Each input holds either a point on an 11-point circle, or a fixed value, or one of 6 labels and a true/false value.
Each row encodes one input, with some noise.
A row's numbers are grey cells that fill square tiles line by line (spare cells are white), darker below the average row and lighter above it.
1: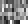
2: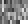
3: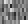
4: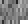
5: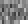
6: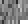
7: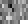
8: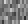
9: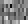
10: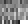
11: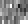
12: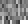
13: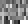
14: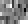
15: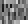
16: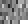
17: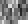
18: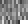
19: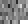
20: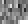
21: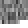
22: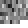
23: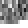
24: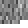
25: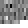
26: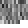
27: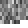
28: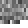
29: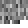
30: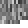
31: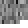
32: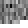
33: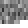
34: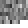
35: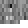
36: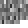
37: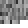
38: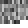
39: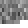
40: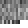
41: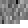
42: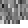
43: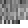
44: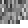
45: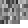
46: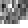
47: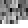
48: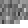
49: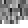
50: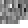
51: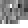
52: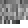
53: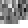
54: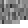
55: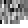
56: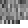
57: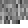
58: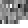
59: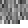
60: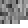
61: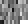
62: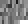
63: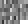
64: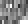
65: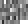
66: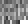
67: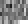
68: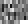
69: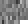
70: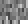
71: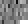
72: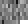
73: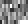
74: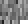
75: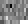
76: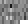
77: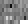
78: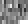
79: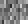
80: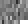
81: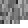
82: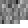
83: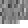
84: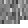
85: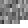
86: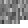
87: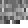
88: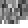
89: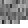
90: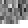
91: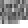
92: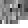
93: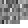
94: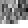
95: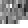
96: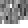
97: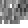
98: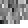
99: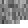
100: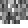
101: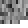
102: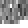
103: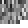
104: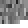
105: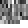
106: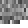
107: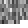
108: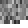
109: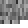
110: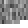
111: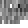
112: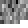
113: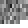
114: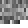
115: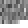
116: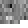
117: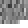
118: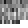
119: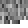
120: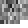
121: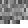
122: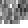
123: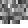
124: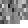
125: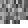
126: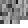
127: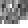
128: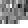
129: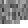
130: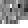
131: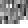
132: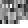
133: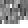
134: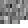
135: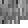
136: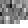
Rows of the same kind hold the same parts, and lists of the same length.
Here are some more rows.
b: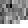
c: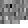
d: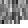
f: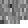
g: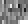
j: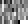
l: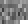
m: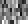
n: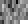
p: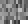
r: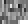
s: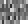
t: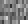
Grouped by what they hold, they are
b, c, d, f, l, n, t
g, j, m, p, r
s

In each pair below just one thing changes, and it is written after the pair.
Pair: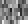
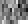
the label
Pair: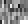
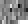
the label
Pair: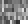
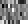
the label
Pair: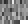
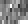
the true/false value
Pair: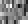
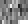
the label
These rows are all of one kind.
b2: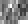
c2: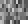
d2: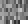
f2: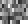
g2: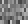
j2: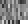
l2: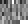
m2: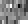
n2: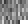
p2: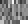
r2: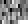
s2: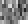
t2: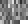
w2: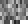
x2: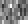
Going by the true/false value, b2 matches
m2, r2, s2 and x2.
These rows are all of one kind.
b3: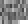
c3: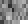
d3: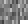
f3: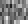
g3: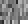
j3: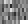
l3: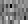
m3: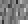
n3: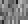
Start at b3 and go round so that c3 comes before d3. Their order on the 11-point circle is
b3, f3, c3, l3, j3, d3, g3, n3, m3.
